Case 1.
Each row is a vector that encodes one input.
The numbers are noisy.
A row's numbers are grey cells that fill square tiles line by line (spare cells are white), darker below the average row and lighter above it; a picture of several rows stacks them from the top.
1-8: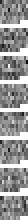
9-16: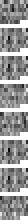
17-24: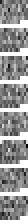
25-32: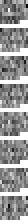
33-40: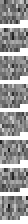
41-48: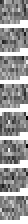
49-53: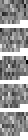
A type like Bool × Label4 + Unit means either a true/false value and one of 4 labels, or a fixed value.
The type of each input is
Circle6 + Tree7 + Unit.
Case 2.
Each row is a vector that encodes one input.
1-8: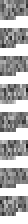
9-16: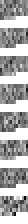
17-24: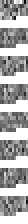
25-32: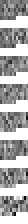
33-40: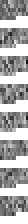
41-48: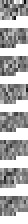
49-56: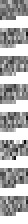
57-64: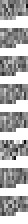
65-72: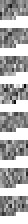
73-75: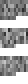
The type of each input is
List2(Line8).
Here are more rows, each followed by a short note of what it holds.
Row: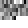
the empty list
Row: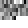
the empty list
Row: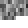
a list of one item
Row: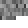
a list of two items
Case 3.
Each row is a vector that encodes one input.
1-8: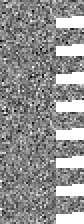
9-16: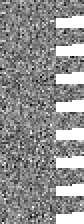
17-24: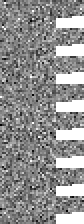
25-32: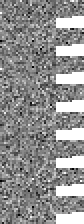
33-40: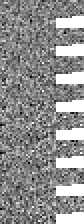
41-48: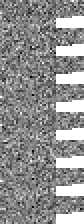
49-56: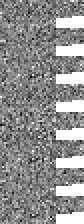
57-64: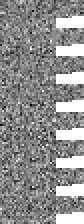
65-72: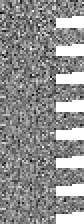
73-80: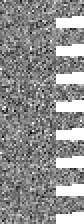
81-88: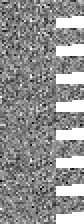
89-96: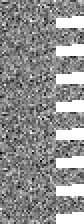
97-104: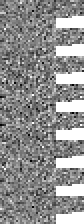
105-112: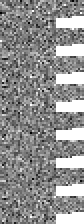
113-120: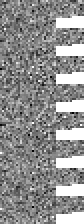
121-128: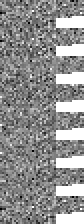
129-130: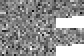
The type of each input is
Bool × Line9.
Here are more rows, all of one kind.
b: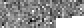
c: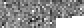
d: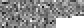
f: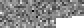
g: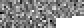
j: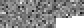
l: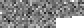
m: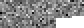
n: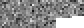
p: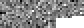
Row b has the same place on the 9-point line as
c and p.
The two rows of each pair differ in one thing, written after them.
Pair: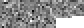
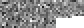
the place on the 9-point line
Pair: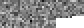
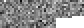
the true/false value
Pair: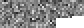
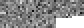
the place on the 9-point line
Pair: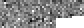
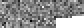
the place on the 9-point line
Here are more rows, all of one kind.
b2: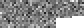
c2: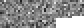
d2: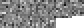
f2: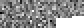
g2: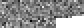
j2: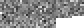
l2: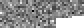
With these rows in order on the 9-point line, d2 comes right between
c2 and l2.
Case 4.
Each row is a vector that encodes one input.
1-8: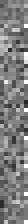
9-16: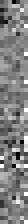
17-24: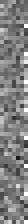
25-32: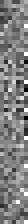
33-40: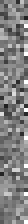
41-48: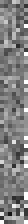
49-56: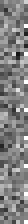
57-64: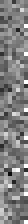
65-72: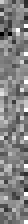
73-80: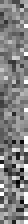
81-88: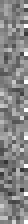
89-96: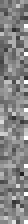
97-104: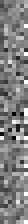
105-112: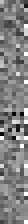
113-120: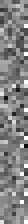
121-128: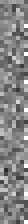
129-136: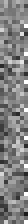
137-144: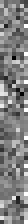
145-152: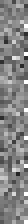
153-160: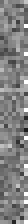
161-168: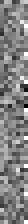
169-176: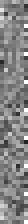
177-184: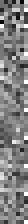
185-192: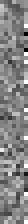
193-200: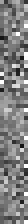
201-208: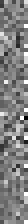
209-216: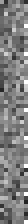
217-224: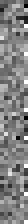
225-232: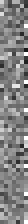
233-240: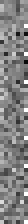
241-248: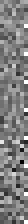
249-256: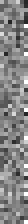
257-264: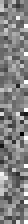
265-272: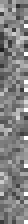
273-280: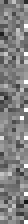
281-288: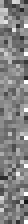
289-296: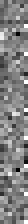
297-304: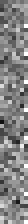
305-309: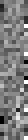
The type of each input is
Label10 × Label10 + Unit.
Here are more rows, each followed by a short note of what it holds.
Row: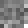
two labels (each one of 10)
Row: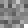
two labels (each one of 10)
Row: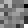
two labels (each one of 10)
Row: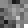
two labels (each one of 10)
